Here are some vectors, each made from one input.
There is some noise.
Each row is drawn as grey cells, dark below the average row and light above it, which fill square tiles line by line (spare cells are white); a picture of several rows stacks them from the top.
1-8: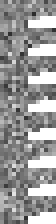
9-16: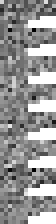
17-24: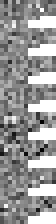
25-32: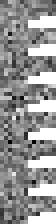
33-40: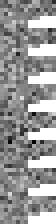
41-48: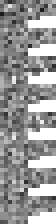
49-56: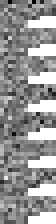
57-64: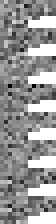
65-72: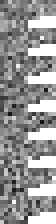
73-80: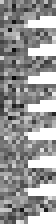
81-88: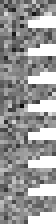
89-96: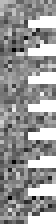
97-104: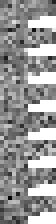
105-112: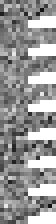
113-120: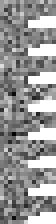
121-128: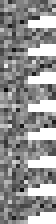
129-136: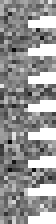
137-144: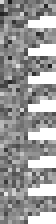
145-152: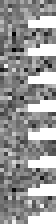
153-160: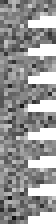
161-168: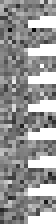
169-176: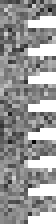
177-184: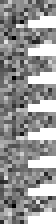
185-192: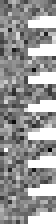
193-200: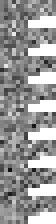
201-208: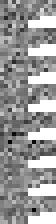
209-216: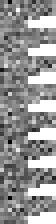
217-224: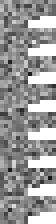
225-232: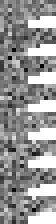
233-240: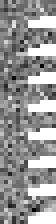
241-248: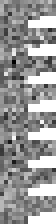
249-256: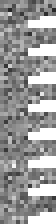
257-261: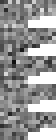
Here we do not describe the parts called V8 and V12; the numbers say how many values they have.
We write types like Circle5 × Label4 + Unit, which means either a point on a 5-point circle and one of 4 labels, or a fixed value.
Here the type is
List2(Line6) + V8 × V12.
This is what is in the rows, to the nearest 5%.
About 55% of them hold a value of V8 and a value of V12. The rest are lists of up to two points on a 6-point line: about 5% of all rows are empty, 20% hold one and 25% two.
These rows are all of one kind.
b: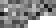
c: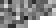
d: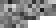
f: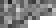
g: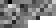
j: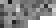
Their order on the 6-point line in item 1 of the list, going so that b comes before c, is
g, j, b, f, c, d.
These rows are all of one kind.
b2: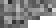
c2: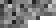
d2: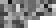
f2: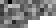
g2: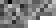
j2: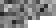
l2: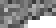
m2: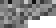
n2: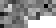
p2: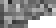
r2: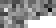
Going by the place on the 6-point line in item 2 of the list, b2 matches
c2, m2 and p2.
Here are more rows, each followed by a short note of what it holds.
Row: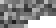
a list of one item
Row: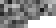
a list of two items
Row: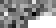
the empty list
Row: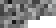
a list of two items
